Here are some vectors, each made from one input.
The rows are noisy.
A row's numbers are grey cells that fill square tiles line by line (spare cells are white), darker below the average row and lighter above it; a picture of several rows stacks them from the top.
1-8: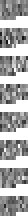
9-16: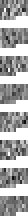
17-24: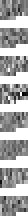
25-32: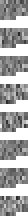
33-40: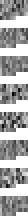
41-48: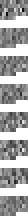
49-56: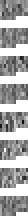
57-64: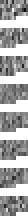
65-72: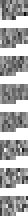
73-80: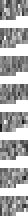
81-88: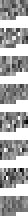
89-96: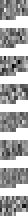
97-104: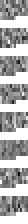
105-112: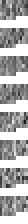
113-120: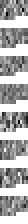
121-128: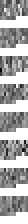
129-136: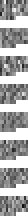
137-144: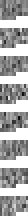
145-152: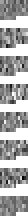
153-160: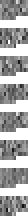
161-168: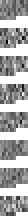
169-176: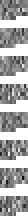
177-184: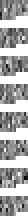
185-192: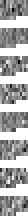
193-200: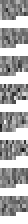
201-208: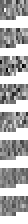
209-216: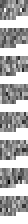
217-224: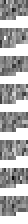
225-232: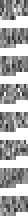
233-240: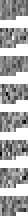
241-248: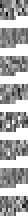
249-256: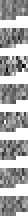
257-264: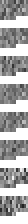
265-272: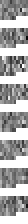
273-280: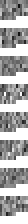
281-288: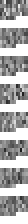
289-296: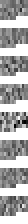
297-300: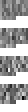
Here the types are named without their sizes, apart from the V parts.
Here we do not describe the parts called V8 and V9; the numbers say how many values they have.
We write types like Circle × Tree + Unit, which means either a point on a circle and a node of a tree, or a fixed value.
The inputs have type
Bool × (Line + V8) + V9.
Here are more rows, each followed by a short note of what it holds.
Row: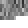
a point on a line and a true/false value
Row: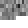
a true/false value and a value of V8
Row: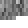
a true/false value and a value of V8
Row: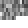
a point on a line and a true/false value
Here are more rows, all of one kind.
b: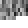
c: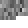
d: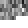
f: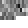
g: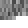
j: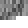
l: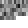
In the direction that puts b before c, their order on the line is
b, g, j, l, d, f, c.
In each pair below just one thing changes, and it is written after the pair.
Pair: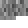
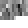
the true/false value
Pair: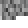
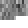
the true/false value
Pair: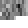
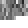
the value of V8
